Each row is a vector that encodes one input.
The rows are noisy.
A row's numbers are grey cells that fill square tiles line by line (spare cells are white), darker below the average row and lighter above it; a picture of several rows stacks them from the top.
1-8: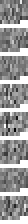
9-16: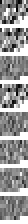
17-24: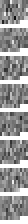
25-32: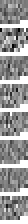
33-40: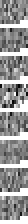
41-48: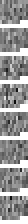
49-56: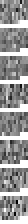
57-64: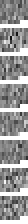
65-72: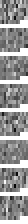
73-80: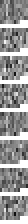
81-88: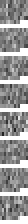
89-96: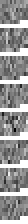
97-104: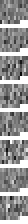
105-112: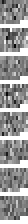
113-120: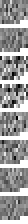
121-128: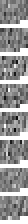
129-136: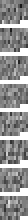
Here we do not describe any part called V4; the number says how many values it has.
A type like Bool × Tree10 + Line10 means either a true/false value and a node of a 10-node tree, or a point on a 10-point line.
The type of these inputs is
List2(Bool × V4).
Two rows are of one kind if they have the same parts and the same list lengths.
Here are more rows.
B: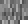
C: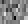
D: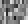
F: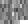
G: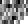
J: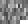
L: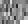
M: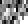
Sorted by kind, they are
B, F, J
C, D, L
G, M

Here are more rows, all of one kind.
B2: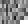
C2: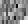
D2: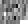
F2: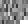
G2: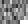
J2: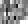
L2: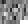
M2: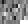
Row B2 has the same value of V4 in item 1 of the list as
L2 and M2.
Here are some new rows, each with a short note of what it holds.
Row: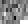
a list of one item
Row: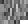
a list of two items
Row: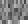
a list of two items
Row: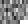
a list of one item
